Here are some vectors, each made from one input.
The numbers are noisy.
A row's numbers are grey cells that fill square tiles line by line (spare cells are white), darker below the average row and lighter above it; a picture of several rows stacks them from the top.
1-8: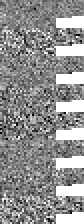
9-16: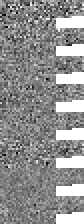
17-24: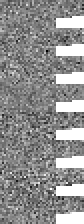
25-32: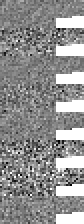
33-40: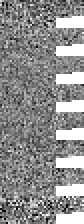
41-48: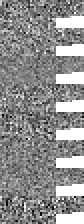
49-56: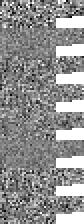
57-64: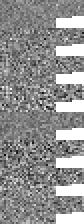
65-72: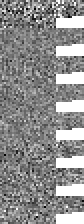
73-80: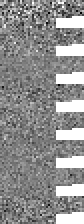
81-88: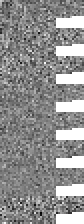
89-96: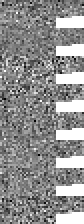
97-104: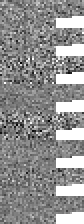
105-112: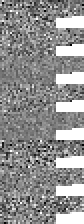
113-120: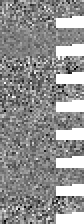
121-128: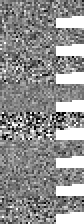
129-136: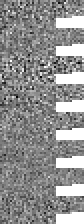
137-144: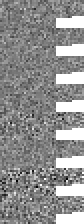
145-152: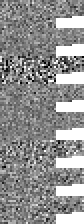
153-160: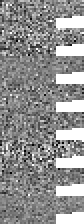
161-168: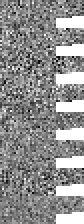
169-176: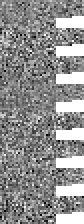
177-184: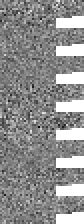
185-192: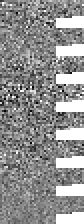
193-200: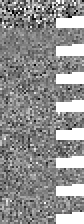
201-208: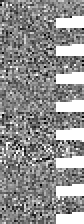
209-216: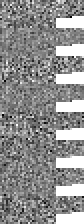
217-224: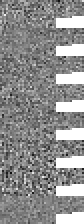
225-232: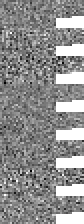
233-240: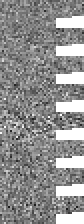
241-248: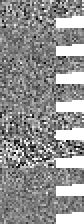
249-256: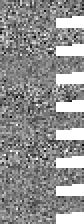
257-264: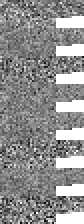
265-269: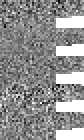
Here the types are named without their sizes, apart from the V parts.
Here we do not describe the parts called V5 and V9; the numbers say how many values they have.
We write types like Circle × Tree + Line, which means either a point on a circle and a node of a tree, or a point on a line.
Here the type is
Bool × (Circle + V9) × V5 + Label.
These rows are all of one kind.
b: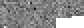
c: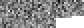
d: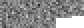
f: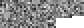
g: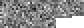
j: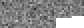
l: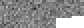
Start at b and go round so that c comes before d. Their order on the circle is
b, g, f, j, c, d, l.
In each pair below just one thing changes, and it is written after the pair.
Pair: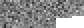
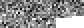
the value of V5
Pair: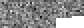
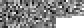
the place on the circle
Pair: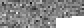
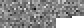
the value of V5
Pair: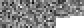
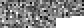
the place on the circle
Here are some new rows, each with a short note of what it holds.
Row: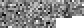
a label
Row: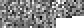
a true/false value, a value of V5 and a value of V9
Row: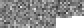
a label
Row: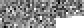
a label
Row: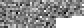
a label
